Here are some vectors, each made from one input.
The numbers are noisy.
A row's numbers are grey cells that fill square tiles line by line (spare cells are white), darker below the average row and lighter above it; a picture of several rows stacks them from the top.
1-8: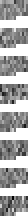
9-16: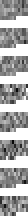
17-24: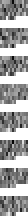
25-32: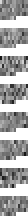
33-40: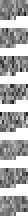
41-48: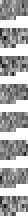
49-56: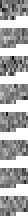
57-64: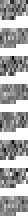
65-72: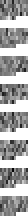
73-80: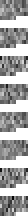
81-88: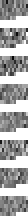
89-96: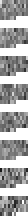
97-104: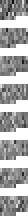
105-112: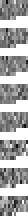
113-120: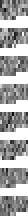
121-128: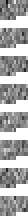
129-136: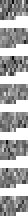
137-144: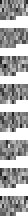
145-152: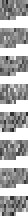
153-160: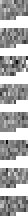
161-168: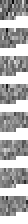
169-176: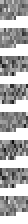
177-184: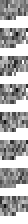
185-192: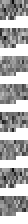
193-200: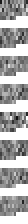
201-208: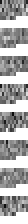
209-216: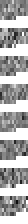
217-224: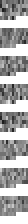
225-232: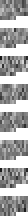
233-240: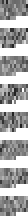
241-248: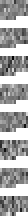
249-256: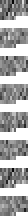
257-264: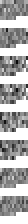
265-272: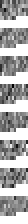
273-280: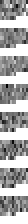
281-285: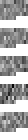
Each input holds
either a fixed value, or a node of an 8-node tree, or a node of each of four 11-node trees.
